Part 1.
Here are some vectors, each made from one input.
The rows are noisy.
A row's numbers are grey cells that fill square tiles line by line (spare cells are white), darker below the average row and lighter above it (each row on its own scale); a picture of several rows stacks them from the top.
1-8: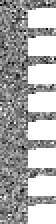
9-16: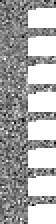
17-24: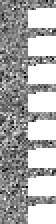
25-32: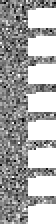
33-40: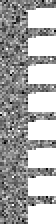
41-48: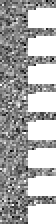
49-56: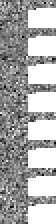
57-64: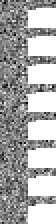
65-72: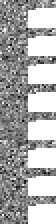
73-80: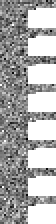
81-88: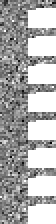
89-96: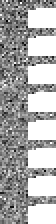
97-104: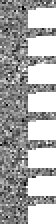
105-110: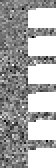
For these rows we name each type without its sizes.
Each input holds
a node of a tree, together with either a label, or a point on a line.
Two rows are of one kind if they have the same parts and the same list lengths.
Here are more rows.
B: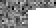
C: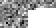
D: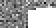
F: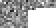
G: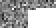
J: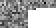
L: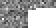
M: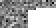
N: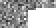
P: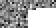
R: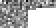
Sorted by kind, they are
B
C, D, F, G, J, L, M, N, P, R

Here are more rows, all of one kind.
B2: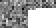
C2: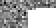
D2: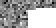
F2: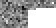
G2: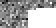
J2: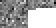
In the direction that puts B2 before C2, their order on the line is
J2, B2, F2, G2, D2, C2.
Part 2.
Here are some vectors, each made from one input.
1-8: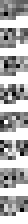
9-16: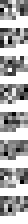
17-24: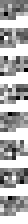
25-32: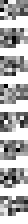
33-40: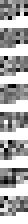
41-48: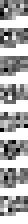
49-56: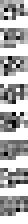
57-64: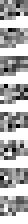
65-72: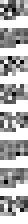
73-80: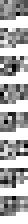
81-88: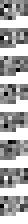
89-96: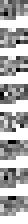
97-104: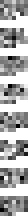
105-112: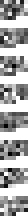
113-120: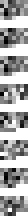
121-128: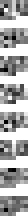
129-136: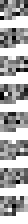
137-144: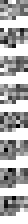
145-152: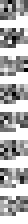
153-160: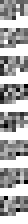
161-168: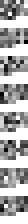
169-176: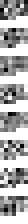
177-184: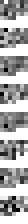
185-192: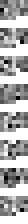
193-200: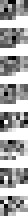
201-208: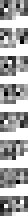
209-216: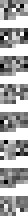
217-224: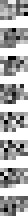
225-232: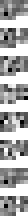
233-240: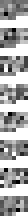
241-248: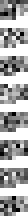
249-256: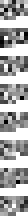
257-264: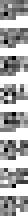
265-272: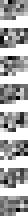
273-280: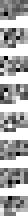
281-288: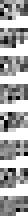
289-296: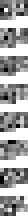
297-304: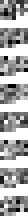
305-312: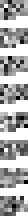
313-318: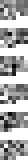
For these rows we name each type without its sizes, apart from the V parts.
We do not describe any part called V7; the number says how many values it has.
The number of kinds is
2.
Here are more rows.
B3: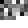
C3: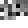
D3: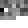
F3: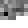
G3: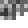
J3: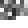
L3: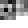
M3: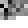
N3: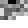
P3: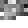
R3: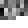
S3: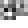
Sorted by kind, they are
B3, C3, D3, P3, R3
F3, G3, J3, L3, M3, N3, S3

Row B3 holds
a true/false value and a value of V7.
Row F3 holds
a node of a tree.
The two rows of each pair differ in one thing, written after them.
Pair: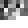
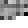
the true/false value
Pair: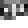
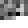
the true/false value
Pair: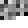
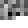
the value of V7
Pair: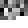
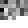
the value of V7
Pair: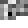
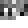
the true/false value
